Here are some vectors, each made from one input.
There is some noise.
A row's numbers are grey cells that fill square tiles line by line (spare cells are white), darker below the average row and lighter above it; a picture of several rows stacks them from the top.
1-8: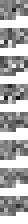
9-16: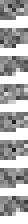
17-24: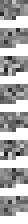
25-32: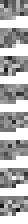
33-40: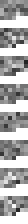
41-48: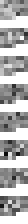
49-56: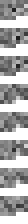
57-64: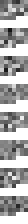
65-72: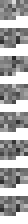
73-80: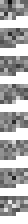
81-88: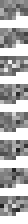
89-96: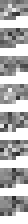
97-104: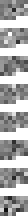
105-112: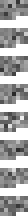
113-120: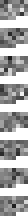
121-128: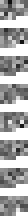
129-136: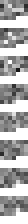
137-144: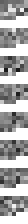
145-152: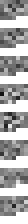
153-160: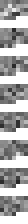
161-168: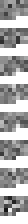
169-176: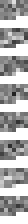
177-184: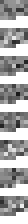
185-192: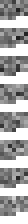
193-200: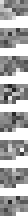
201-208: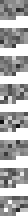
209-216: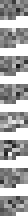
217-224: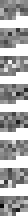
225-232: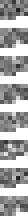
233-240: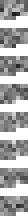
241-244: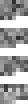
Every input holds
either a point on a 6-point line, or a point on a 7-point line and a point on a 10-point line, or four true/false values.
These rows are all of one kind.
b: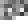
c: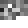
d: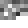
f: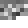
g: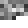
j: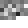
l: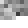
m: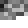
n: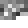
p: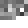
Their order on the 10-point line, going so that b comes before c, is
b, l, p, j, f, d, n, m, c, g.
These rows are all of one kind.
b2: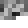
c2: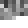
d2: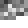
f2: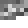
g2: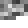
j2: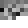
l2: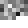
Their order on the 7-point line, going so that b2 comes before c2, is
d2, f2, g2, b2, l2, j2, c2.
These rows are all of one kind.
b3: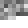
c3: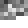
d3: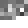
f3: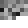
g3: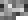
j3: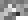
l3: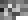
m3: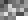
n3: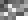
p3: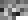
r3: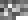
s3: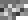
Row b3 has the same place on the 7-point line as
f3, p3 and s3.
